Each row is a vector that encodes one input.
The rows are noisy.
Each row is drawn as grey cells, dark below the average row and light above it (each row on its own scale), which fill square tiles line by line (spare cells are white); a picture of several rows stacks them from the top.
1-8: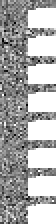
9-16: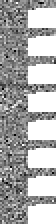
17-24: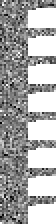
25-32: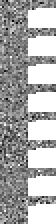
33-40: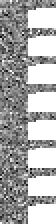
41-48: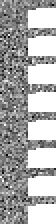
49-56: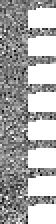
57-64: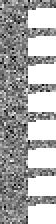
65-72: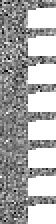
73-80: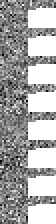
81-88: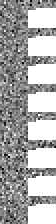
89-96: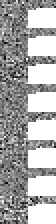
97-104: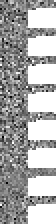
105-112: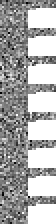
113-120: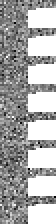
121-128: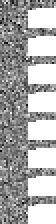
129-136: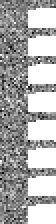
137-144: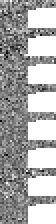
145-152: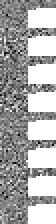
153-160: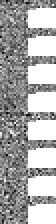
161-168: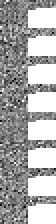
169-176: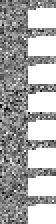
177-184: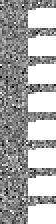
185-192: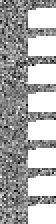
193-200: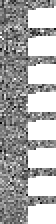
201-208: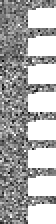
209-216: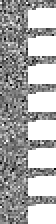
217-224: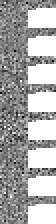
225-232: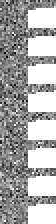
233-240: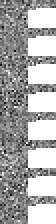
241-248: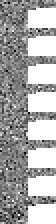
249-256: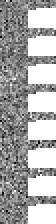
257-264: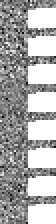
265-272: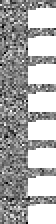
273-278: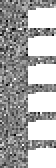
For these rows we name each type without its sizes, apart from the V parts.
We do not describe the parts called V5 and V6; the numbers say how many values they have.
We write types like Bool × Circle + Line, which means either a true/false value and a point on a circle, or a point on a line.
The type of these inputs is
(Line + V5) × V5 + List(Label + Line) × V6.
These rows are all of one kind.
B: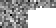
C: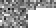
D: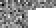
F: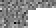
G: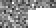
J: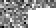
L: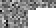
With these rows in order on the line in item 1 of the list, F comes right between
C and L.
